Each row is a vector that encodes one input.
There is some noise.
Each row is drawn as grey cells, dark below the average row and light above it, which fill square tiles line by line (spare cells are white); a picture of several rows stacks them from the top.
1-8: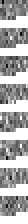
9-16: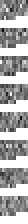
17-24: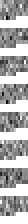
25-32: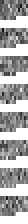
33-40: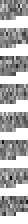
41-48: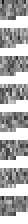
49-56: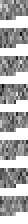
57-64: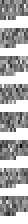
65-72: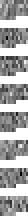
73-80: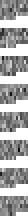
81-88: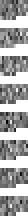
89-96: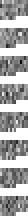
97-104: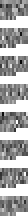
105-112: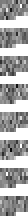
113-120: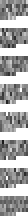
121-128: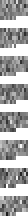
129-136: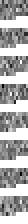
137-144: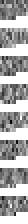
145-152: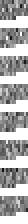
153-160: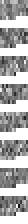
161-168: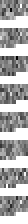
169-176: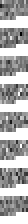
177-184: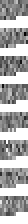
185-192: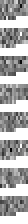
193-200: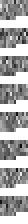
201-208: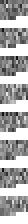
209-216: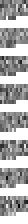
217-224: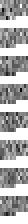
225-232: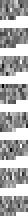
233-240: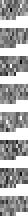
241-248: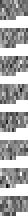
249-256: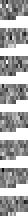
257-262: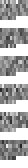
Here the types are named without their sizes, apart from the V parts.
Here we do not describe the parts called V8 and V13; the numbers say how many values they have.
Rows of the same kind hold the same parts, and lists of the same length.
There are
2 kinds of row.
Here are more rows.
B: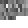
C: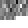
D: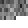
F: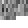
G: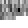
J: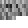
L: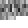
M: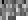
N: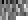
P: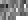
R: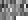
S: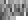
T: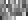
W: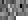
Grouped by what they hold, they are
B, C, F, M, N
D, G, J, L, P, R, S, T, W

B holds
a point on a line and a value of V8.
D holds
a point on each of two lines and a value of V13.
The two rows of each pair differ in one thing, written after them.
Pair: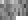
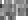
the value of V13
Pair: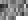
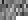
the value of V13
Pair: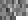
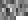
the value of V13
